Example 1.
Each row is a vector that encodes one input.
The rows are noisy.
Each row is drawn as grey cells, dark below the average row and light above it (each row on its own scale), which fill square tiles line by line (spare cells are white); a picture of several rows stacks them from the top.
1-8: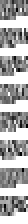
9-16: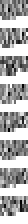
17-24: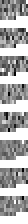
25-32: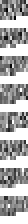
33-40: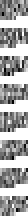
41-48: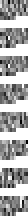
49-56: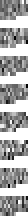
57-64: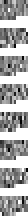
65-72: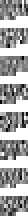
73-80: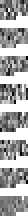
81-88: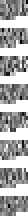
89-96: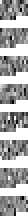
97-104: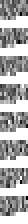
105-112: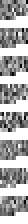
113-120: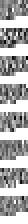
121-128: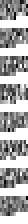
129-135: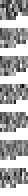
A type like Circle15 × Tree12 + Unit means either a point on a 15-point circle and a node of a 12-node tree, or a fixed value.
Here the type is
Label9 × Label9 + Unit.
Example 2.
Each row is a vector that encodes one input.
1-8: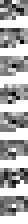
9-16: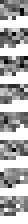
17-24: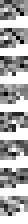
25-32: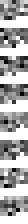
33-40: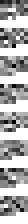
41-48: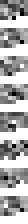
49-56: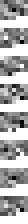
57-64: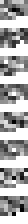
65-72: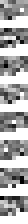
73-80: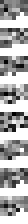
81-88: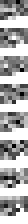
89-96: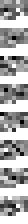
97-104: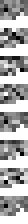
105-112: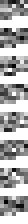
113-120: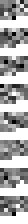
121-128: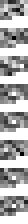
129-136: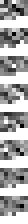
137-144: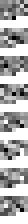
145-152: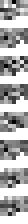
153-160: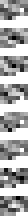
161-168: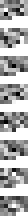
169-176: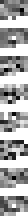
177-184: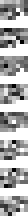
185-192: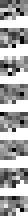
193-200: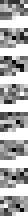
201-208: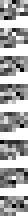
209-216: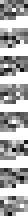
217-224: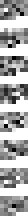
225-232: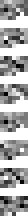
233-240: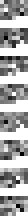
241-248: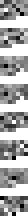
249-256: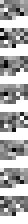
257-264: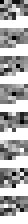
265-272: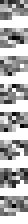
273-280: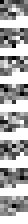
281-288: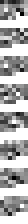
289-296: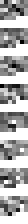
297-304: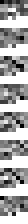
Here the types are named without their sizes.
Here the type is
Bool × Bool × Bool × Bool × Bool × Line.
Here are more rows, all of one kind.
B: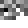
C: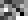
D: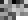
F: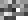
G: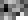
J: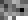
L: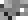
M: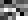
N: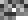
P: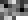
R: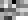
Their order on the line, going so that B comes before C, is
F, D, R, B, C, J, M, N, L, G, P.
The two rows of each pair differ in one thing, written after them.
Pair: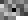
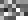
one of the five true/false values
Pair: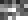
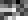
the place on the line
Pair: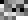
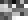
one of the five true/false values
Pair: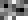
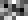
the place on the line
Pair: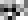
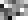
one of the five true/false values
